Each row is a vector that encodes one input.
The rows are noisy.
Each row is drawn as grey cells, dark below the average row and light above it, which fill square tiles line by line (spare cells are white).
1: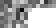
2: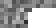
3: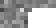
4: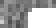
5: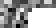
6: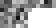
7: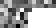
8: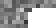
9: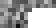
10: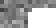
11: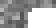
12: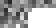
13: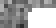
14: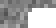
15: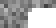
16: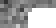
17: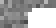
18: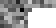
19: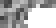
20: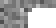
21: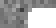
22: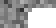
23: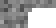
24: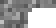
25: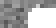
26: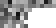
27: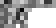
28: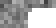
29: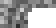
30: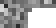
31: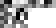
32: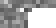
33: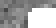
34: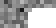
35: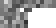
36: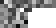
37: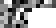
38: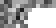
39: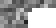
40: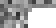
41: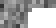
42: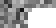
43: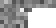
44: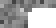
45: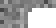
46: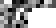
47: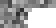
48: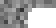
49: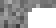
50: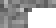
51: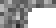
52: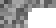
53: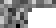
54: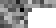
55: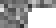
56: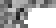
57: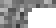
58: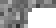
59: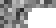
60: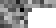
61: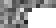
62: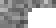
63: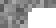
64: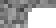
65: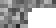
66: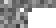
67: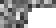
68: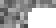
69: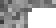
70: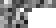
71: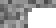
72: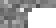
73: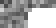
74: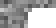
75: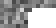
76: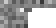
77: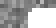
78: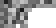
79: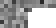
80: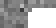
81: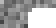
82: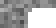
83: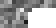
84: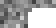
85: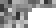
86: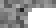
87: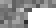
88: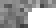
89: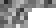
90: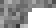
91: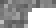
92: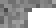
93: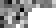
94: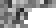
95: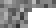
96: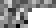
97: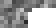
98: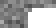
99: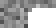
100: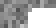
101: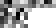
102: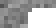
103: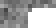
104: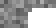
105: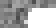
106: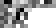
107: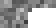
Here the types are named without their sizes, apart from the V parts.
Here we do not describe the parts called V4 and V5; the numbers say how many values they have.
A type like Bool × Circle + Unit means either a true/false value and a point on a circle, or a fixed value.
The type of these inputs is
Bool × (Line × Line + Unit) × V4 × V5 + Unit.
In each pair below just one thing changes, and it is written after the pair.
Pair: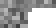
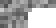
the true/false value
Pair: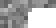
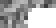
the value of V5
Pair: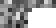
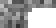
the value of V5
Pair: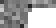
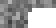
the true/false value
